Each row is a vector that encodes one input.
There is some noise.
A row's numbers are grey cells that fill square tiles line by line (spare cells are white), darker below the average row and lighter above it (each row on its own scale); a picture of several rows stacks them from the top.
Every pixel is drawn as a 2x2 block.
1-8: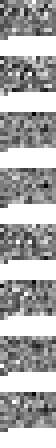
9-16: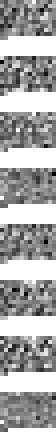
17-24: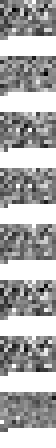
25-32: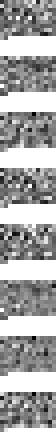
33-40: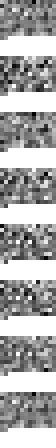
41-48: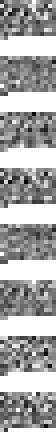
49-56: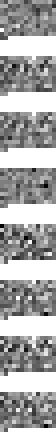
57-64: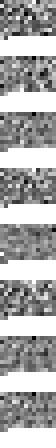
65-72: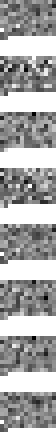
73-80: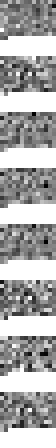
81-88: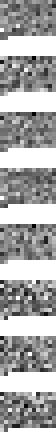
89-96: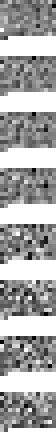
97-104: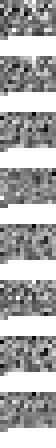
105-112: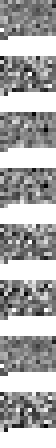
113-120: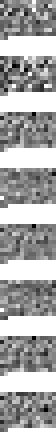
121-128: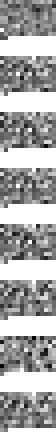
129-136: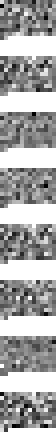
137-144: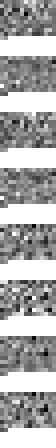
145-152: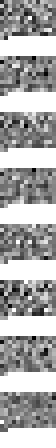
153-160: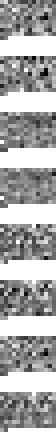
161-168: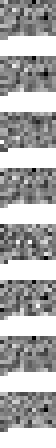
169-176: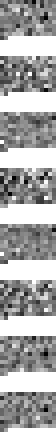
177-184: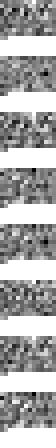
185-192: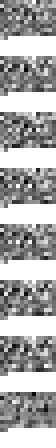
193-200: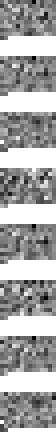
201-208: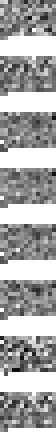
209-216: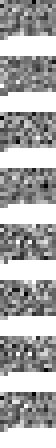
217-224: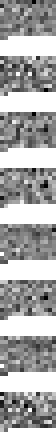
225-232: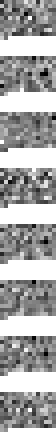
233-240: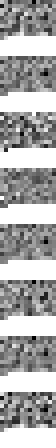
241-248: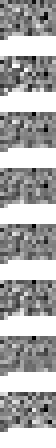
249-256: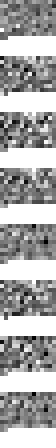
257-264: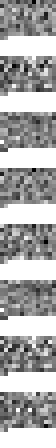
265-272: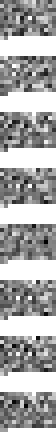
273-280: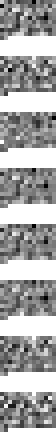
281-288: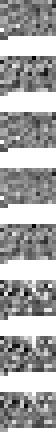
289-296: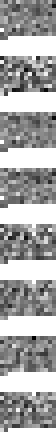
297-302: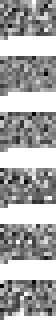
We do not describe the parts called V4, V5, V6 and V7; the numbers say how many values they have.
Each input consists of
either one of 8 labels, a value of V5 and a value of V6, or three labels (each one of 9), a true/false value and a value of V4, or a value of V7.
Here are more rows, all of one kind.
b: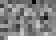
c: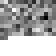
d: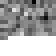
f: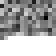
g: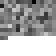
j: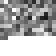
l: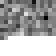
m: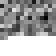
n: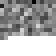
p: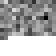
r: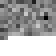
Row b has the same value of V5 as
d, l and r.
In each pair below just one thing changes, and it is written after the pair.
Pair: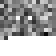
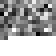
the true/false value
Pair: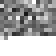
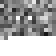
the value of V4
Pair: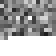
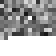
one of the three labels
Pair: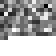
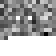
the true/false value
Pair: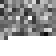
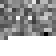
the value of V4
